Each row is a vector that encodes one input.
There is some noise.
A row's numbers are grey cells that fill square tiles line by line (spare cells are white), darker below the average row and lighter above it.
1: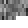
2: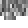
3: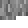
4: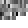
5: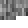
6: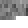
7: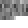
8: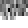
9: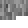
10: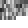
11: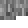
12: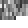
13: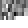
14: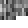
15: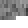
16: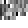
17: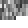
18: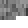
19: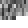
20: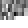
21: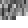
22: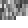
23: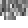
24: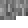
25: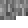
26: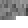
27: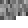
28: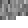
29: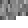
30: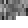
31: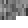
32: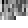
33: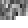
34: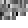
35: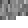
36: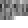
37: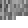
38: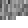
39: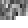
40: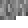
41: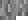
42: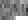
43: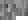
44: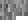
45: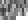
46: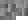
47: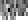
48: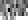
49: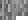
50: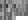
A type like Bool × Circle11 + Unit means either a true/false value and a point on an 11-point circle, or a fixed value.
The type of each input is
Line3 × Line4 + Line6.
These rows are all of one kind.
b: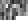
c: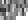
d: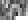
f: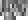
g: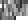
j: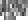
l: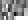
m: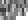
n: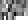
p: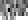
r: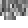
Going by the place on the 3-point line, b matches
d, l and n.
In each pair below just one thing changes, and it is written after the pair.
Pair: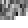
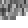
the place on the 3-point line
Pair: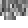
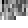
the place on the 4-point line
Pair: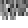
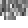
the place on the 4-point line
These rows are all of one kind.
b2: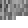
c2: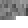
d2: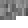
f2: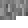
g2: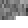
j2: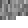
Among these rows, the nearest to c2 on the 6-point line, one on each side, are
d2 and g2.
